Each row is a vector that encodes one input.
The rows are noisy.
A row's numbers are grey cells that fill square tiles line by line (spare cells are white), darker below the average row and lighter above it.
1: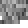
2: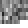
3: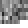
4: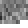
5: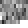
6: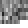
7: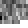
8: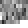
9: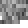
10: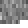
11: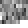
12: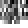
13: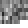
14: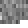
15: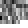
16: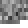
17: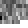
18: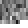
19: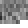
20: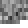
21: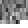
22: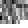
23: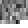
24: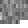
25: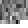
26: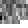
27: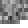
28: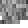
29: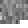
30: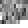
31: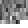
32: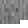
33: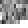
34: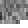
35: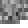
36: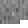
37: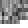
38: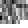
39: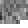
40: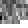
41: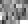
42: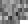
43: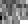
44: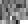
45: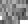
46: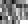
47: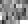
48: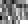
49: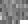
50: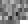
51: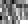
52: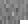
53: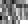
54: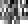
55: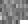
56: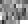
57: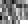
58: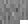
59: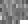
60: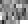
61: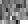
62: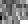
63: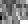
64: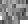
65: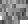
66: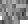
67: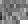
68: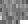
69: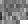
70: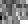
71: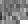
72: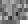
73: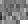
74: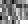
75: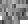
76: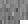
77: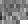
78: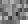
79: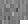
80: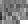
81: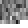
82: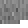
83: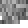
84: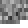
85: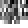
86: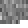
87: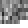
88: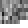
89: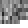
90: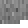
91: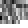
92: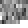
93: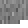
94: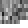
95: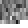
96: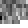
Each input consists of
either a fixed value, or a node of a 10-node tree.
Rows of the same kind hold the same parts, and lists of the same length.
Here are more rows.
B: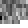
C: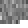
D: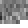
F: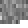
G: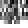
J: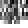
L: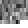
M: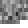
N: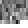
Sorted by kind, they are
B, C, D, F, L, M, N
G, J

